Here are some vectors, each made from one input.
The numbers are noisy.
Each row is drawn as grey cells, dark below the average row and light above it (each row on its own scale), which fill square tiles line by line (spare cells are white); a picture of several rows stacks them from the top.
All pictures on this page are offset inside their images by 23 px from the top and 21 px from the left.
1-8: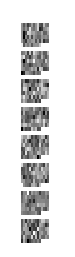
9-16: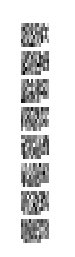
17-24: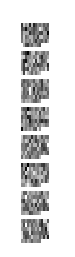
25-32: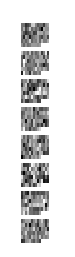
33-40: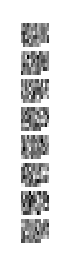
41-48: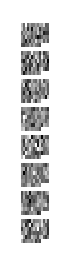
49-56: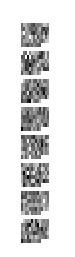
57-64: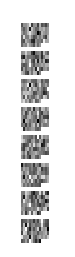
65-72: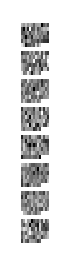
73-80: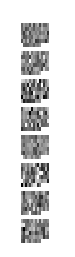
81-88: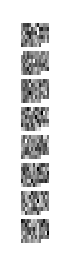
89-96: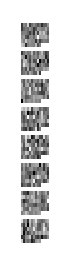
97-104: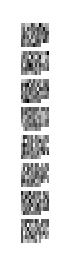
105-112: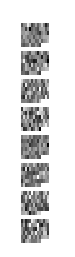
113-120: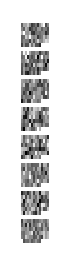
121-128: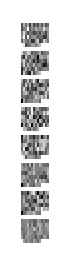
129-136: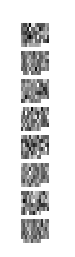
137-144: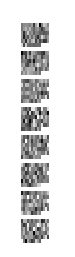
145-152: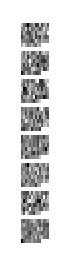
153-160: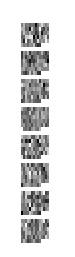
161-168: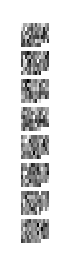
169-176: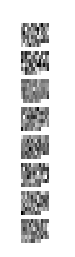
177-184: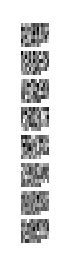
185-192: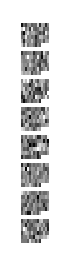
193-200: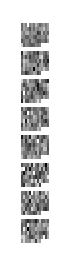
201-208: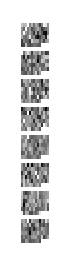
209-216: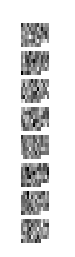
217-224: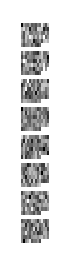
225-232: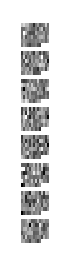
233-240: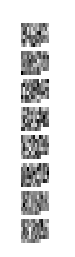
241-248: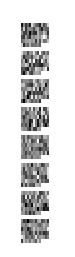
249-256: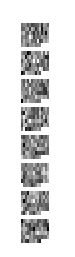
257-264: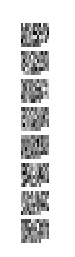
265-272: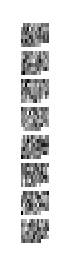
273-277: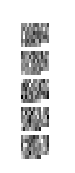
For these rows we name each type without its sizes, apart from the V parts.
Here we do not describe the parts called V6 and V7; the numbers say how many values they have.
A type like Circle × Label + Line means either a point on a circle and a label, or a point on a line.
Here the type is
Bool × Circle × Tree × V6 × V7.
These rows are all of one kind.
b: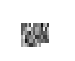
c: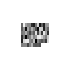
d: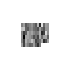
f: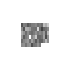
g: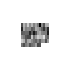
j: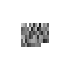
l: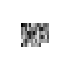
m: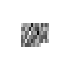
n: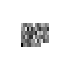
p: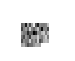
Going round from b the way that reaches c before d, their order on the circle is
b, g, j, c, d, p, m, n, f, l.
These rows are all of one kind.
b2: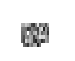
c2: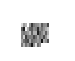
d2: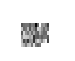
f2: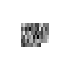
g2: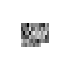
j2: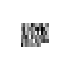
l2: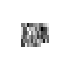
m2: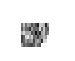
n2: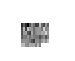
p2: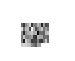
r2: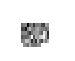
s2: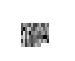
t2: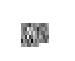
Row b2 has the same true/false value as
f2 and m2.
